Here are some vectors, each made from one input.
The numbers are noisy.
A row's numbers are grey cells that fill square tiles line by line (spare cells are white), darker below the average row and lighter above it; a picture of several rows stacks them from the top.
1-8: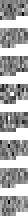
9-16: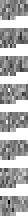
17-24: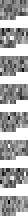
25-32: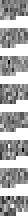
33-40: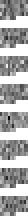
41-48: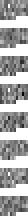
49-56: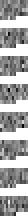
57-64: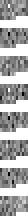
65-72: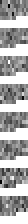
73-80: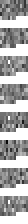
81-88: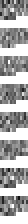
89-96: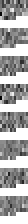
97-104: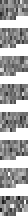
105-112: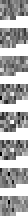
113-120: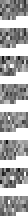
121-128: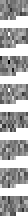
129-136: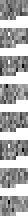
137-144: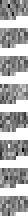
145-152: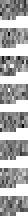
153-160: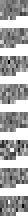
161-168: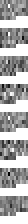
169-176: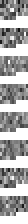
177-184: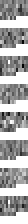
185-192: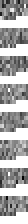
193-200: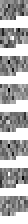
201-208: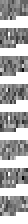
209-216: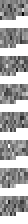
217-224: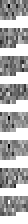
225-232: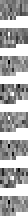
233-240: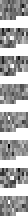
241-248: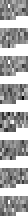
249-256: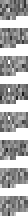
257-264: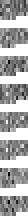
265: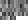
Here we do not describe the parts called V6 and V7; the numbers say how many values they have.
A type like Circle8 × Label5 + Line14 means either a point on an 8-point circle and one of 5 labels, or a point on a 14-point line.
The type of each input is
Bool × Bool × Bool × (Tree9 + Unit) + (Line8 + V7) × Tree8 + V6.
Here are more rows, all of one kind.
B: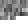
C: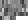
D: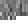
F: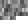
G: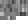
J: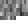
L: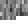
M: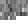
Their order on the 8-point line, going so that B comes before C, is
J, L, D, M, G, B, F, C.
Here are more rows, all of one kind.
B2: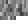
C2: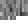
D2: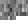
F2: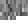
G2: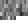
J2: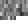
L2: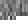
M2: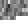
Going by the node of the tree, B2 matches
F2 and M2.
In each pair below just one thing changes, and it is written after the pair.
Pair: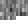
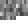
the place on the 8-point line
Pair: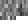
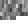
the node of the tree
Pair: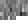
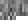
the node of the tree
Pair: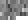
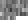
the node of the tree
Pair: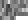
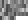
the place on the 8-point line
